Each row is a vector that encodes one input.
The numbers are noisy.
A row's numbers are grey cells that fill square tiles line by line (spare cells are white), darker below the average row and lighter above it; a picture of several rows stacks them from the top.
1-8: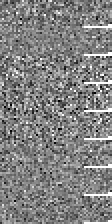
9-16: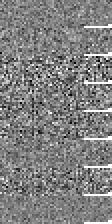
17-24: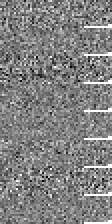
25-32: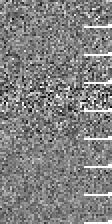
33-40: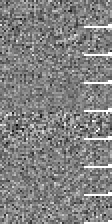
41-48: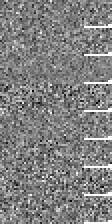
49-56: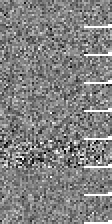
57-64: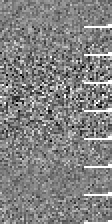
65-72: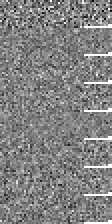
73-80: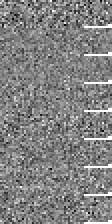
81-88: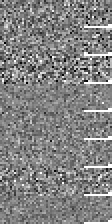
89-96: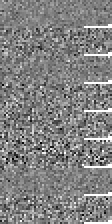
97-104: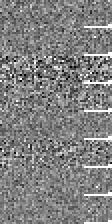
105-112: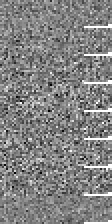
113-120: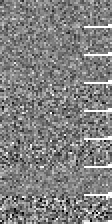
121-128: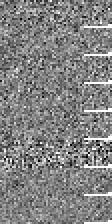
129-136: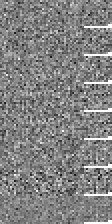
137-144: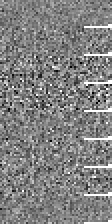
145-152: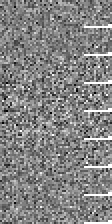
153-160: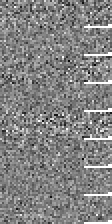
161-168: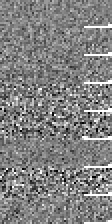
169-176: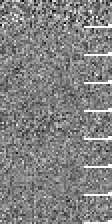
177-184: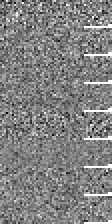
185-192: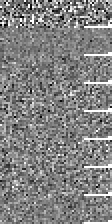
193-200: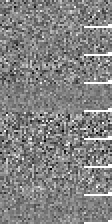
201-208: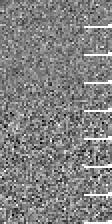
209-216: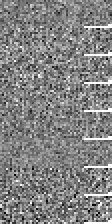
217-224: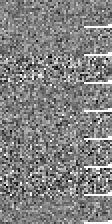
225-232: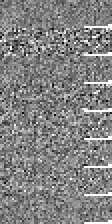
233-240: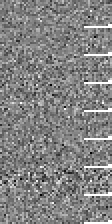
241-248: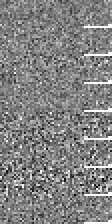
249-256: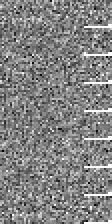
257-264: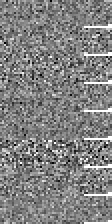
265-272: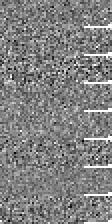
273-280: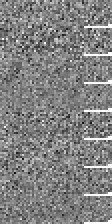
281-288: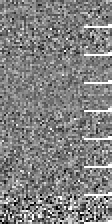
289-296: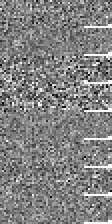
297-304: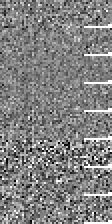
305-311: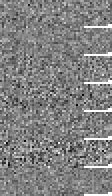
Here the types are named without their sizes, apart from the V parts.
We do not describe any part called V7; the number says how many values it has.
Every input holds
a true/false value, together with either a node of a tree, or a value of V7.
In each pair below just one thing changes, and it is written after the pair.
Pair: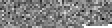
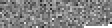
the true/false value
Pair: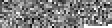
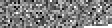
the value of V7
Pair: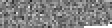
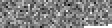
the value of V7
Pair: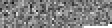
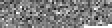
the true/false value
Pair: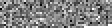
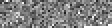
the true/false value
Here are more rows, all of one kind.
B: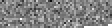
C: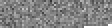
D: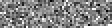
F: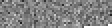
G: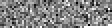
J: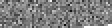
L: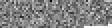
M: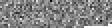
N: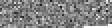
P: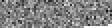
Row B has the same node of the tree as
D, N and P.
